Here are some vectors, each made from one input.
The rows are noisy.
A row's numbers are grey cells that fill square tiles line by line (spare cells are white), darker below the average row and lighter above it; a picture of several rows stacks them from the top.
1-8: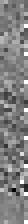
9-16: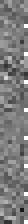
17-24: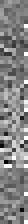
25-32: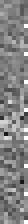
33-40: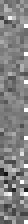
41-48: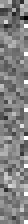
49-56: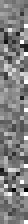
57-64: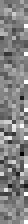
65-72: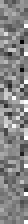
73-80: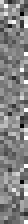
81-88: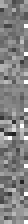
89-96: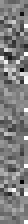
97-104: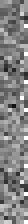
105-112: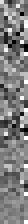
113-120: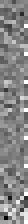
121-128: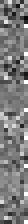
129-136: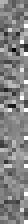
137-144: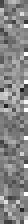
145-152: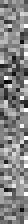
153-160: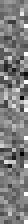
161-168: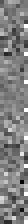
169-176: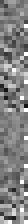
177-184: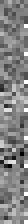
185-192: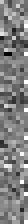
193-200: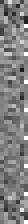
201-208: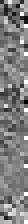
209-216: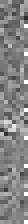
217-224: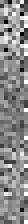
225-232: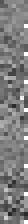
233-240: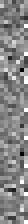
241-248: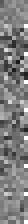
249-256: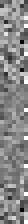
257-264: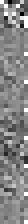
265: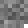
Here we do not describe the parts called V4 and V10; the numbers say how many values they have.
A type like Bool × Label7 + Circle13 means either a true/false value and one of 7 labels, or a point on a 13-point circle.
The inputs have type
List3(Line7) + V4 × V10.
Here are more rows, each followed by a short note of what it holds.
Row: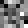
a list of three items
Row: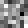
a list of one item
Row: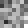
a list of two items
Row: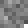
a list of one item
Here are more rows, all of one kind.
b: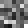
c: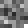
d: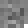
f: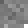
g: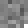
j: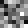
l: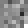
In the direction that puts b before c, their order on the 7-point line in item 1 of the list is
b, c, j, l, f, d, g.
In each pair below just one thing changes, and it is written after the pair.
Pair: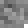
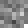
the value of V4
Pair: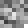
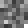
the value of V4
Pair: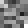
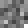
the value of V10
